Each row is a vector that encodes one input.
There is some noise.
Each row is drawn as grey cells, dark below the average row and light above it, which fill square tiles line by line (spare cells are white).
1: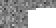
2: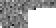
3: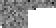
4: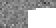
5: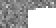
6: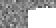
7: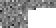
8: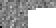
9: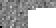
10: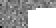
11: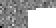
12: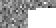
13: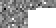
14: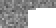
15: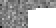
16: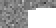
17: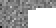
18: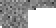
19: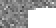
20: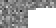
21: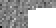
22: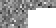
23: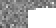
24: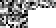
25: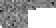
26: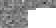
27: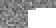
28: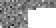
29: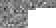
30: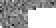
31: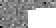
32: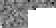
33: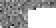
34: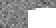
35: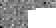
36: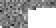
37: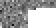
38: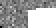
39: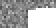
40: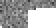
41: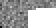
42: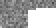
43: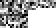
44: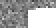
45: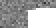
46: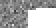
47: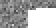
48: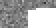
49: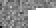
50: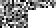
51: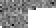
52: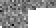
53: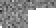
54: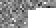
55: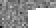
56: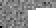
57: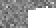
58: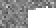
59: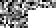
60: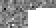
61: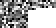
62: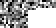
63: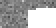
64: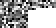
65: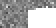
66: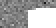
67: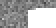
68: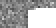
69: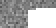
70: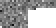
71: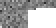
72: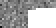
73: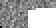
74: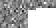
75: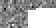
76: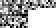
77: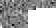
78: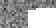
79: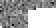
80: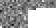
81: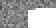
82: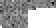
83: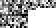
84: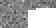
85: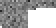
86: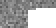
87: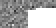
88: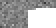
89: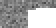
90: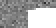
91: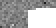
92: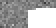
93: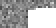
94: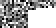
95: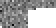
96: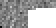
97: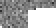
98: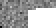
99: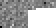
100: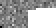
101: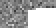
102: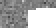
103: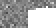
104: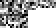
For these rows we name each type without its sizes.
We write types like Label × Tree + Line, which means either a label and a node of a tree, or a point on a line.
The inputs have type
(Bool × Bool × Bool × Bool + Unit) × Tree + Line.
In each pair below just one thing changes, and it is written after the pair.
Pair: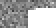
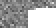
one of the four true/false values
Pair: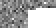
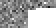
one of the four true/false values
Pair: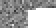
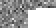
the node of the tree
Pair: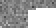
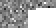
the node of the tree
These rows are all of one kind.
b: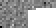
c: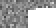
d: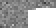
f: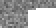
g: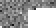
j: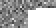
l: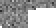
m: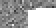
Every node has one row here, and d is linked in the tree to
b, c and f.
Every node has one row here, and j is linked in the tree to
m.
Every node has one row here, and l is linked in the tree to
f and g.
